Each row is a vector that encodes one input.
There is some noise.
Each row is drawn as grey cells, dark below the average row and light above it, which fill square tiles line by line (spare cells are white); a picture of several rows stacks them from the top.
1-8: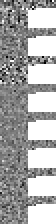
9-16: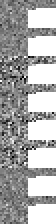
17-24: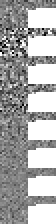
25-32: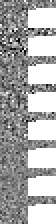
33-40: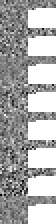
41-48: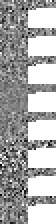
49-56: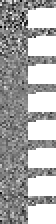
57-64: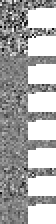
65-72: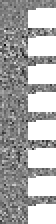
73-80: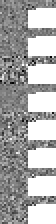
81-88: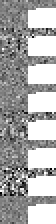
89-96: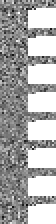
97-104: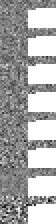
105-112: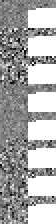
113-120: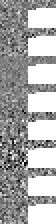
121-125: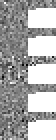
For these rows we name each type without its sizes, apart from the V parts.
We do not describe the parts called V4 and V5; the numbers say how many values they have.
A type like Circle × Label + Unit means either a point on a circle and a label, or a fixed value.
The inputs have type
(Bool × V5 + V4) × Circle + Unit.
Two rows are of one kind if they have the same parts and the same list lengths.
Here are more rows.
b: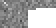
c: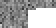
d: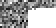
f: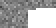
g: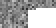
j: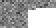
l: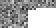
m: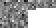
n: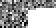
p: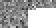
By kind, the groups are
b, f, j, m, p
c, g, l
d, n

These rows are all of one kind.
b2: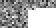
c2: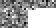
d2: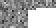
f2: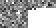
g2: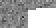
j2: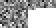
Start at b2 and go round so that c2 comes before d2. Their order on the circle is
b2, c2, f2, d2, j2, g2.
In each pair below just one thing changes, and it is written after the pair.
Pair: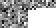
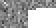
the place on the circle
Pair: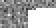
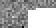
the value of V4
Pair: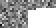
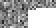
the place on the circle
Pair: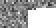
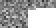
the value of V4
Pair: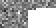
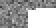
the place on the circle
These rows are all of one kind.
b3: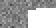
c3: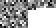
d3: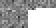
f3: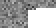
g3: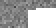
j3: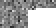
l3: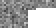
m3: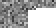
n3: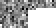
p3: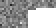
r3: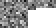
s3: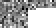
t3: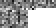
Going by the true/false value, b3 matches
g3, j3, l3 and n3.
